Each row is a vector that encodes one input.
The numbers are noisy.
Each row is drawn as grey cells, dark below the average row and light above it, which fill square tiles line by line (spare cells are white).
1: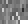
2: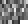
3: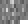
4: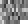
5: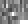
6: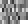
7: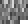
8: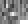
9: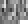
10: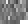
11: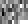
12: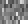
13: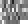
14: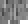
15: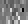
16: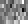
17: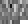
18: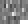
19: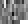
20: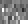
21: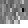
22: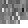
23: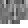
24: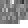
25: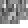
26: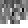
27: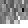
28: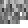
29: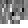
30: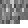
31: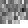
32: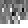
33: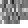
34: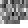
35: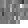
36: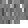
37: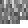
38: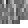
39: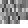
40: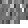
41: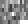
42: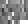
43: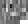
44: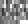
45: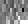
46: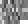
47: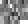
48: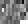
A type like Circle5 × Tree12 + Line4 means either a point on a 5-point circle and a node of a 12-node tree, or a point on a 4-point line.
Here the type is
List2(Line4).
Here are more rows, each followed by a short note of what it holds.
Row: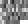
the empty list
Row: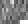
a list of two items
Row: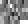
the empty list
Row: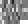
the empty list
